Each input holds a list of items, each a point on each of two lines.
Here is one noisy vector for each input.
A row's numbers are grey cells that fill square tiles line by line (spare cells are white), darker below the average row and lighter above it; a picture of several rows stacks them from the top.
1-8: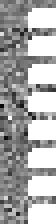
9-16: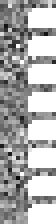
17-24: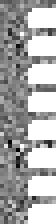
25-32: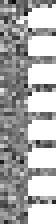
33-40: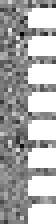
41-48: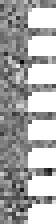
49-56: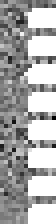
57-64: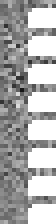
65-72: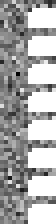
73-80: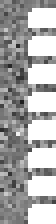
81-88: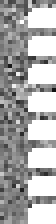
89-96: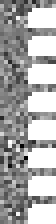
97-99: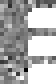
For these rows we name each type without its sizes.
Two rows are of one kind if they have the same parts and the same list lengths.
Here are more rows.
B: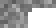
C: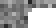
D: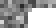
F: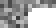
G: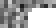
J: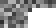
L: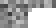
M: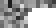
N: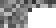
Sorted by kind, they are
B, F, G, L, M
C, D
J, N

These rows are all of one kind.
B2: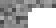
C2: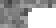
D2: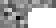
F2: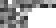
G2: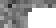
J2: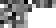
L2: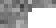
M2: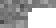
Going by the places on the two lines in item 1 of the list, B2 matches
L2 and M2.
